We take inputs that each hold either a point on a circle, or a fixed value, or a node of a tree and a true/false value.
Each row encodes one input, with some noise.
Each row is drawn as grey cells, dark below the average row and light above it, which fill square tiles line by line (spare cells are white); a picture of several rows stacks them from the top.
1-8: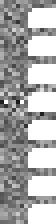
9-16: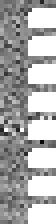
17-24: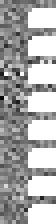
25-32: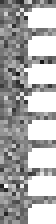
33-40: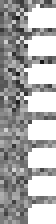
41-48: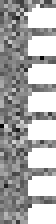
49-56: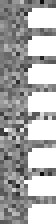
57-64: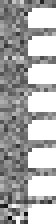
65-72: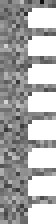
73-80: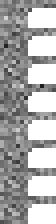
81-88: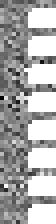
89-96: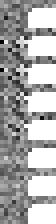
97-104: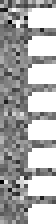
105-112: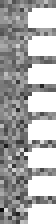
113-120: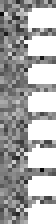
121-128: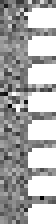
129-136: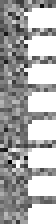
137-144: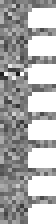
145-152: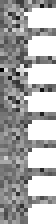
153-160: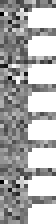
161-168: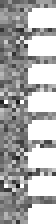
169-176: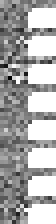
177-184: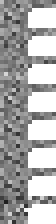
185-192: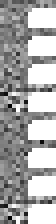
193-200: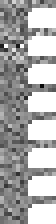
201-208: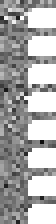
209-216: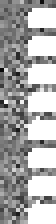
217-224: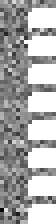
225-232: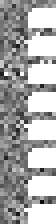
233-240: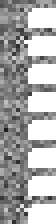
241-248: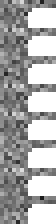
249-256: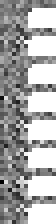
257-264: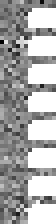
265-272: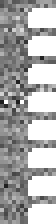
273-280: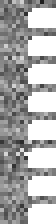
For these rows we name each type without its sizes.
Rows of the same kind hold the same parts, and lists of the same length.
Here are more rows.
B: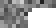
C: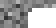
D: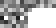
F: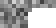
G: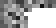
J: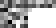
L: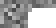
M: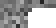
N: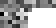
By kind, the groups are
B, C, F, L, M
D, G, N
J

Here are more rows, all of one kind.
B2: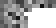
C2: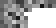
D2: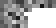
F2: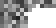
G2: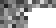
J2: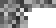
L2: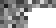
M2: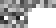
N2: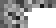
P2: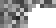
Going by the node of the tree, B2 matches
C2, D2 and N2.
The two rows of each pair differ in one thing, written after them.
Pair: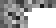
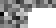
the node of the tree
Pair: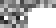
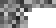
the true/false value
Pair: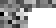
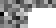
the node of the tree
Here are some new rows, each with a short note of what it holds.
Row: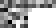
a fixed value
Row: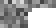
a point on a circle
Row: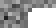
a point on a circle
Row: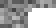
a point on a circle
